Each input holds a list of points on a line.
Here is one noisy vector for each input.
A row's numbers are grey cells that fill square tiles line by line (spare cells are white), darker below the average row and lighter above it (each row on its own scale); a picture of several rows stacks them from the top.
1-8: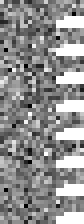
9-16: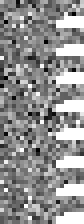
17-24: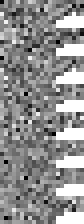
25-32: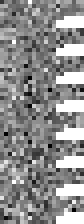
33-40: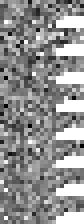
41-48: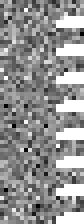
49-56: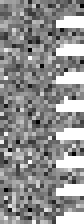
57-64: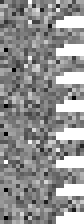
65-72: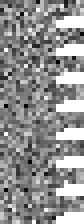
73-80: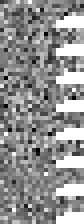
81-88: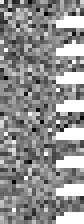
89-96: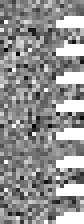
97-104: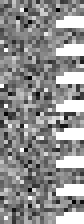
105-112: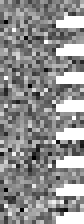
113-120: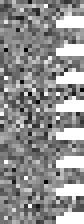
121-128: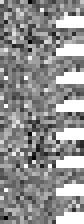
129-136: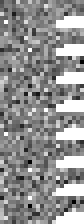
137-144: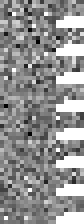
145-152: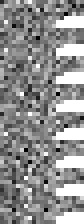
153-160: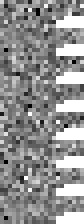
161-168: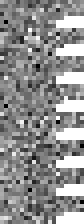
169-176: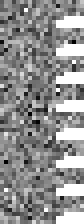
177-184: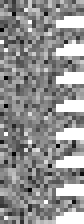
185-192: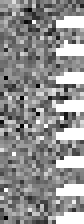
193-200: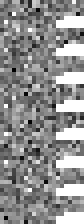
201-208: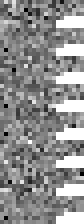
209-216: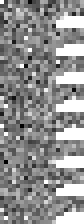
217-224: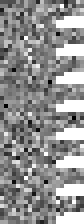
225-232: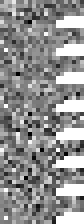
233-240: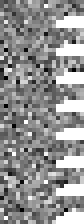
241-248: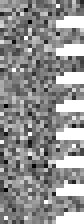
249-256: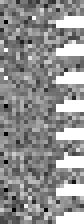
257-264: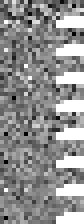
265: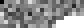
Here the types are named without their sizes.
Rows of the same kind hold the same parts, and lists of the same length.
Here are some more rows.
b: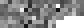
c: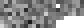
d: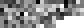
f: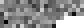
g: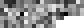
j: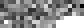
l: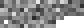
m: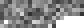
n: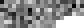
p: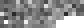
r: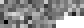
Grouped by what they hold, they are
b, c, j, l, m, n, p
d, g
f, r

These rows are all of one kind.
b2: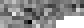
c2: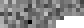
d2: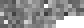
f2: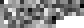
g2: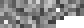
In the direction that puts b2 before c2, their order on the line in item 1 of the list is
d2, g2, f2, b2, c2.
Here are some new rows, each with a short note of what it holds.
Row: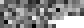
a list of one item
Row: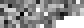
the empty list
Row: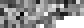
the empty list
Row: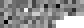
a list of one item
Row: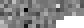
a list of two items
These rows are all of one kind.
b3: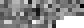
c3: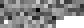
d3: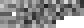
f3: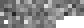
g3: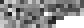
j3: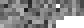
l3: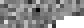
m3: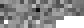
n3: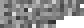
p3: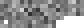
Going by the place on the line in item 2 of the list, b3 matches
c3, g3 and j3.
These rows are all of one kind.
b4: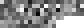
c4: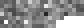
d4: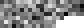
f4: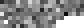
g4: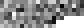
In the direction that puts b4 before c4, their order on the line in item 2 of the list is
b4, c4, f4, g4, d4.
